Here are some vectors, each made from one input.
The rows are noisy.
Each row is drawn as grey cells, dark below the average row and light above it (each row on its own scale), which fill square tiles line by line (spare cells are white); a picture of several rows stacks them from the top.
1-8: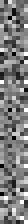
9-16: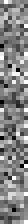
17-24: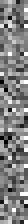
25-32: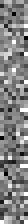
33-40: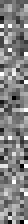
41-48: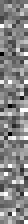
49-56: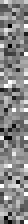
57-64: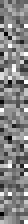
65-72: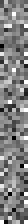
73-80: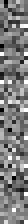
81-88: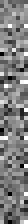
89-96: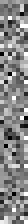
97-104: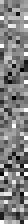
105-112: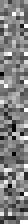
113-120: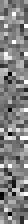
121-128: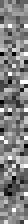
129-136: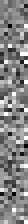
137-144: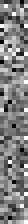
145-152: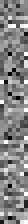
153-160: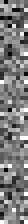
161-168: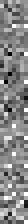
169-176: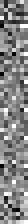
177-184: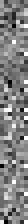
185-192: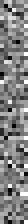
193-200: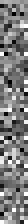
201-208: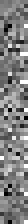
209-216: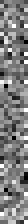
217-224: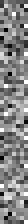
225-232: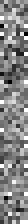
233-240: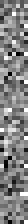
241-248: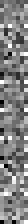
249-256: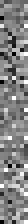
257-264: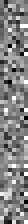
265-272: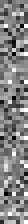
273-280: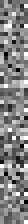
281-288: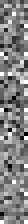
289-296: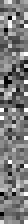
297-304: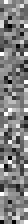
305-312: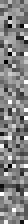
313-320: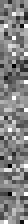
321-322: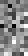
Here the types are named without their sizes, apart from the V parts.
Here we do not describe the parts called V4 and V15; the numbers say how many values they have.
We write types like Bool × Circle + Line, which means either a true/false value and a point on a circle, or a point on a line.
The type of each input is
(Bool × Bool × Bool × Bool + Unit) × V15 + Line × V4.
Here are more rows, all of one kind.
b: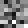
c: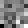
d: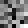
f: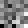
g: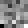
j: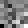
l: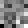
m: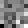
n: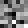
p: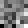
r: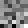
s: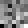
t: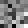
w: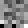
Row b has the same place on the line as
g, n and w.
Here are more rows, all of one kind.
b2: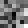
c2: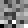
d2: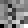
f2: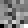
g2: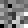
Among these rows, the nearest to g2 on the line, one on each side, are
b2 and d2.
